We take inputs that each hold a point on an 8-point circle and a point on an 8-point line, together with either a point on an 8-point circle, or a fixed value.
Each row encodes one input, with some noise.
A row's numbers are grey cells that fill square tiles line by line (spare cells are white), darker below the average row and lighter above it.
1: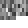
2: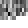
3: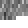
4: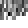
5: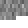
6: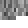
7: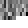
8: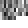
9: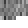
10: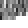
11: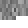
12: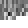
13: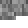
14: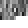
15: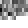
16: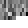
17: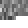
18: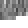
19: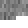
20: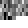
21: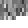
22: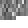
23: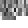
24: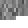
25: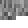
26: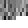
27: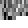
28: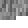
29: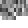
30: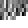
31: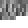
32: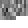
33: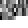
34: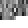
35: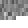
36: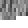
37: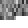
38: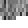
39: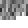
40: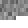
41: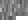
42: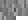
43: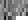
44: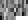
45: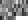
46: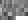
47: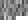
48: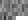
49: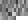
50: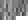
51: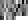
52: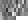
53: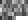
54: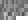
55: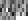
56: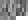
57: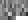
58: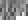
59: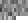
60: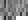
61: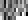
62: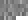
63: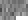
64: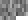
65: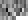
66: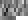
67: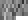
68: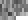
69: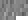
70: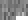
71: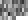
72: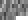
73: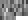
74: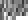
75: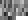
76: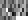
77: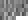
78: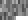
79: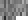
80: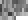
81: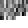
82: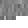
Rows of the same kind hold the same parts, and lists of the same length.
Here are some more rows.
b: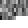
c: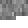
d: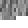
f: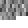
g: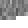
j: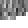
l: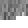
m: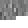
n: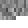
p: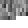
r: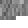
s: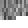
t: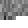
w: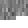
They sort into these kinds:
b, c, f, g, j, m, p, s
d, l, n, r, t, w

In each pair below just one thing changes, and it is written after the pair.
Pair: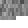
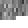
the place on one of the two 8-point circles
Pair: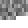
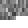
the place on the 8-point line
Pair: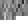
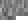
the place on one of the two 8-point circles
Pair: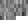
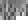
the place on the 8-point line
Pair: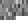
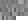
the place on the 8-point line
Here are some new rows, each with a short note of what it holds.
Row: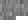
a point on each of two 8-point circles and a point on an 8-point line
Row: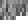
a point on an 8-point circle and a point on an 8-point line
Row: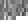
a point on an 8-point circle and a point on an 8-point line
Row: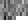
a point on each of two 8-point circles and a point on an 8-point line
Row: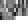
a point on an 8-point circle and a point on an 8-point line
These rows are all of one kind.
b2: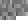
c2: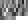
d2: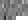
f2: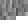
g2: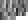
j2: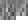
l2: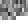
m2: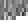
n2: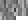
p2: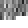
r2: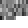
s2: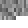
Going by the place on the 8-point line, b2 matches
c2, d2, f2 and g2.
